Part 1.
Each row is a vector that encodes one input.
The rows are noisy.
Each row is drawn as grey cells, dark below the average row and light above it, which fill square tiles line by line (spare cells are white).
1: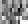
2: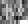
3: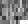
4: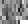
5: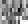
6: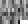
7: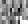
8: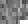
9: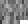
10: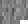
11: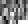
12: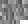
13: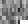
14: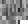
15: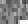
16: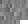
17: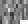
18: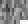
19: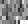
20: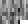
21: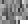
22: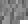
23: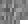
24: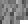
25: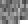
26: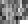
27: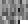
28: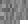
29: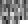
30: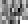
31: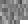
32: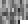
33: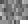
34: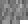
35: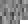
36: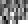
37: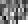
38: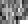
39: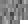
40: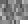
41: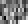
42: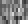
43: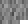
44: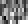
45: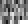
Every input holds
a point on a 7-point line.
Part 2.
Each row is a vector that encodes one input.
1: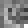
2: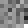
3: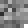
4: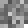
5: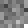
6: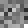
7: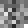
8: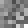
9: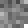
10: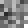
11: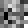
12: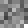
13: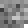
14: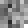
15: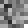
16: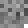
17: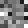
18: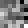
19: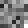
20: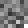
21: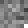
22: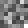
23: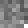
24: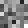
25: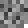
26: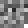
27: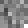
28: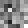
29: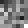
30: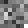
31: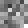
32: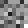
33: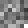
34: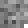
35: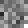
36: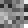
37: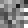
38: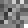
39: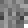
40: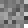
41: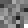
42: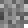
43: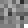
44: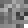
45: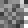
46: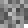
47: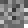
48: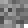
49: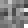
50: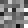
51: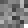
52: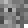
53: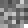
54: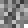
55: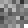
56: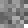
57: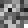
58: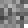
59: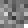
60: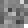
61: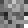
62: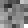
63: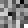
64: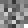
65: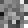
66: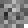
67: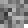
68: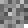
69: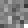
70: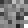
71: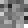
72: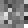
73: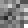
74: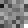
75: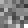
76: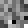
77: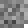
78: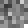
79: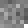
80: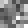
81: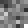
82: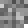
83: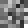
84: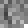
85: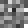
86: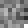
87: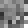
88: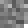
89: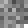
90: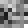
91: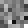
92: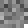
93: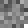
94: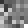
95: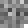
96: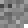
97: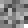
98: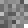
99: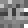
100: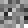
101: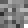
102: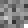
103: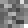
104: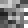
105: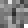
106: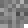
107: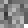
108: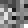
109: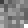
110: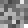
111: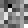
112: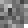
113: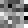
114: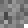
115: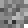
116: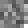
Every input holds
a point on a 13-point circle.
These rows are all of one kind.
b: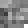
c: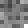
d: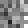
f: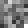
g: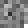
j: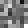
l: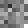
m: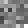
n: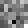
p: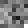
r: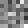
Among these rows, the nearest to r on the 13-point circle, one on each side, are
c and m.
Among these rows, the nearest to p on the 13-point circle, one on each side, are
f and g.
